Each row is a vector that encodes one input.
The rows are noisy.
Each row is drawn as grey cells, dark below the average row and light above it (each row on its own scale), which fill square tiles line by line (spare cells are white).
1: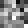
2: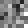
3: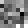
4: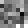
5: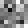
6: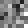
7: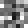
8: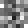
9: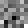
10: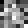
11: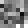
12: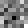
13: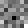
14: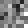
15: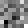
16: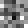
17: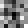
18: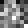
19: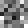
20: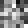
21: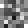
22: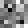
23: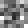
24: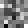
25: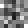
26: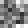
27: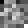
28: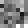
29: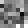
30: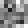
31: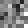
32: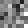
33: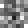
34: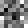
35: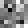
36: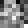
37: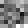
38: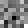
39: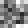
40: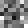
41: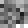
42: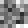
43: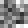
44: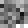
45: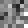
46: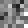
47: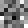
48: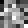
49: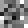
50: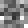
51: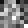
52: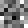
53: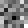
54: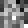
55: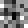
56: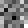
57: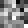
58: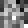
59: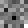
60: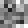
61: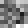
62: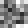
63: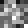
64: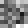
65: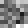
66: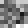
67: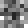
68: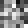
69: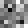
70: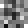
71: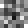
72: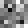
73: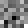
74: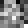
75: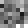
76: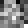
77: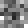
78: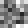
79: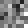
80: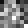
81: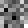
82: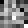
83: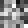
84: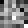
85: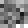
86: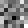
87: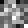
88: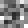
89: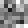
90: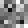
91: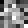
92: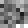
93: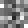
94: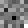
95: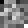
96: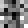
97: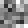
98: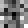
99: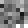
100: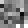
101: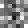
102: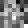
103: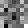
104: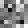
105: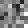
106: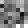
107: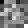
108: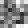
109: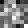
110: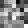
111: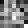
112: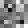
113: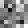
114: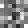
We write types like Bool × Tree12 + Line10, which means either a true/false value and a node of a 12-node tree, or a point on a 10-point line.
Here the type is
Line9 + List2(Line7).
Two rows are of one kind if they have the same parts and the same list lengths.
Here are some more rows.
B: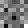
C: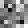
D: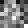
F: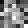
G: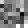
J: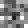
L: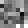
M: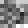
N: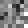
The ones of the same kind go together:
B, J
C, G, L, M
D, F
N

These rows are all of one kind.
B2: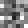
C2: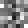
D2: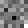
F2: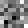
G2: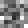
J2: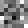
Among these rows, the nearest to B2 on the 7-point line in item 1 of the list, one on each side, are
C2 and G2.
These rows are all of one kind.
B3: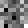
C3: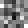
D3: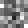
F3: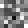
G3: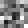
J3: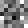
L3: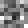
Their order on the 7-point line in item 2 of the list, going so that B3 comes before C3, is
B3, C3, F3, J3, D3, L3, G3.
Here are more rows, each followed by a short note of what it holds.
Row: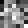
a point on a 9-point line
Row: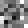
a list of two items
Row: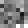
a list of one item
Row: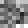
a list of one item
